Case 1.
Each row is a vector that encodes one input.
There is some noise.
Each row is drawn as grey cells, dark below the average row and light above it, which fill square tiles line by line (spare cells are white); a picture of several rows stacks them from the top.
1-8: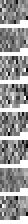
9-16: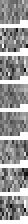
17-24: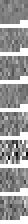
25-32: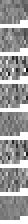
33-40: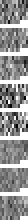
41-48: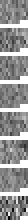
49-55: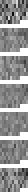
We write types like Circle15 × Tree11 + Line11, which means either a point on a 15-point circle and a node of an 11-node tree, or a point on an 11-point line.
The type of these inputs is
Label5 × Line3 × Line3 + Unit.
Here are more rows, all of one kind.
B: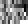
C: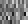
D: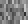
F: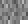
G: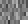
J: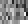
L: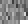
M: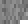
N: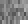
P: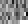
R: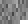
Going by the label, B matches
D and G.
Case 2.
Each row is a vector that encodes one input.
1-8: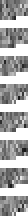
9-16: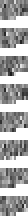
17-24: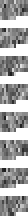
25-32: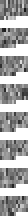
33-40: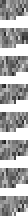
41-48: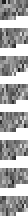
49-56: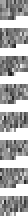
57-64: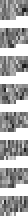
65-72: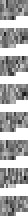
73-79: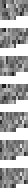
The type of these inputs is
Line10 + Tree10.
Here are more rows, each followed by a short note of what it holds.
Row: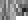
a point on a 10-point line
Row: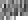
a point on a 10-point line
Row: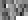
a point on a 10-point line
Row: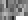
a node of a 10-node tree
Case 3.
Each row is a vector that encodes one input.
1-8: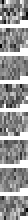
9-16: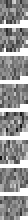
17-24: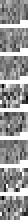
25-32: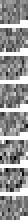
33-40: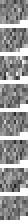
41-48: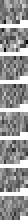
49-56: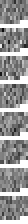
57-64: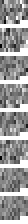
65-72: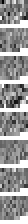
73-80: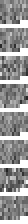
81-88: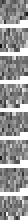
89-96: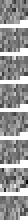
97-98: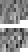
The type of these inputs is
Line7 × Line7 + Line9.
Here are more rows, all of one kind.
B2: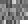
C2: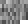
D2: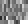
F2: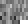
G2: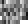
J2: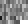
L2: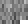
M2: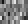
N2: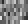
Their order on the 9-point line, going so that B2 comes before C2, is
B2, M2, N2, G2, C2, L2, F2, J2, D2.
